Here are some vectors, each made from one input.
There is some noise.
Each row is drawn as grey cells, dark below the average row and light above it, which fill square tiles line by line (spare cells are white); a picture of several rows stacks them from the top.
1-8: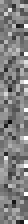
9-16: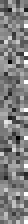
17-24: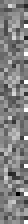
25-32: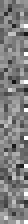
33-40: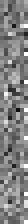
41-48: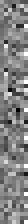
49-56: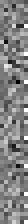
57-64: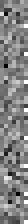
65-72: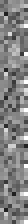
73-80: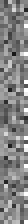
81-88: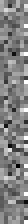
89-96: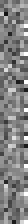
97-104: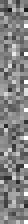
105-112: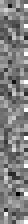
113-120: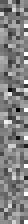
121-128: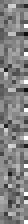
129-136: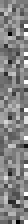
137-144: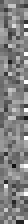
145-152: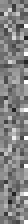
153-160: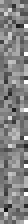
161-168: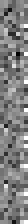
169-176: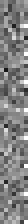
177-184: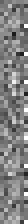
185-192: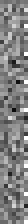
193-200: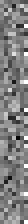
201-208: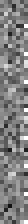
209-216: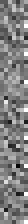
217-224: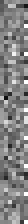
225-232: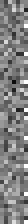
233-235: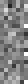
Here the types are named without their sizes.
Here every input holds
a point on each of two circles.
